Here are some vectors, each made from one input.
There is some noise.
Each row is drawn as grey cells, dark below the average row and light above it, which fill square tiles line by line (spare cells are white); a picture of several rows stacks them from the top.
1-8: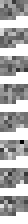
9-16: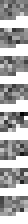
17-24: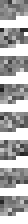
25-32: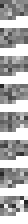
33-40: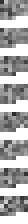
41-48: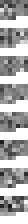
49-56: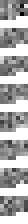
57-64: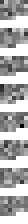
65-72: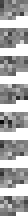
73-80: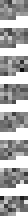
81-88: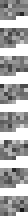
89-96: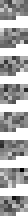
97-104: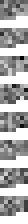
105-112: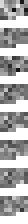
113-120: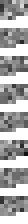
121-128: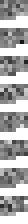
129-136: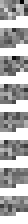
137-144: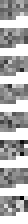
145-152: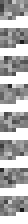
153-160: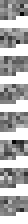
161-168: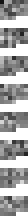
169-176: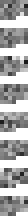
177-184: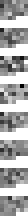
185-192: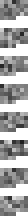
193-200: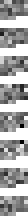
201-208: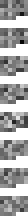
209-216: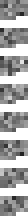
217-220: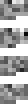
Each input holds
either a fixed value, or three true/false values.
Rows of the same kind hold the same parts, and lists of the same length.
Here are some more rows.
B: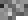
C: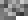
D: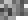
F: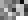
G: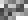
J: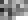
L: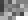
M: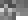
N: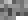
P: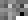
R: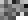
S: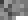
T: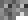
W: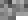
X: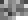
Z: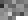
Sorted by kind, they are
B, C, D, G, J, L, M, N, P, R, S, T, W, X, Z
F

